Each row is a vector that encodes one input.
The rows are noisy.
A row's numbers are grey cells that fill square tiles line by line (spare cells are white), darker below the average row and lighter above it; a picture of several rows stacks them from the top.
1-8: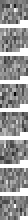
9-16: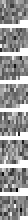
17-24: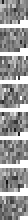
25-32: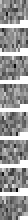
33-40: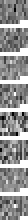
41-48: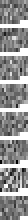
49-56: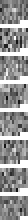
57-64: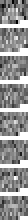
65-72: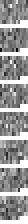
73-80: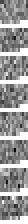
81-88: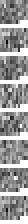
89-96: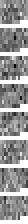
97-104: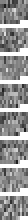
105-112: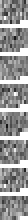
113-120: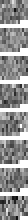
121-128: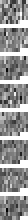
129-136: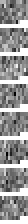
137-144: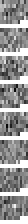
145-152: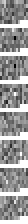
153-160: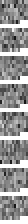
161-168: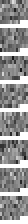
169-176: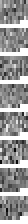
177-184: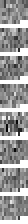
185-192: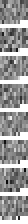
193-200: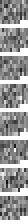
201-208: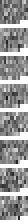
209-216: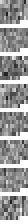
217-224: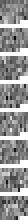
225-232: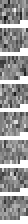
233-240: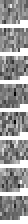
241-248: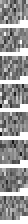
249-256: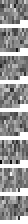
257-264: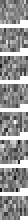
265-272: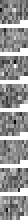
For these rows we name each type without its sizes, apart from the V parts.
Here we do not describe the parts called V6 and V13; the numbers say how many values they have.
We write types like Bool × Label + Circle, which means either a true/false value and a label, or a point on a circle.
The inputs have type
(Label × Tree + V6) × (Line + V13).
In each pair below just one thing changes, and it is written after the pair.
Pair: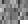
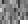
the label
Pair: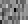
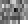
the label
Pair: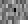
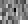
the node of the tree
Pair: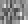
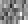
the node of the tree
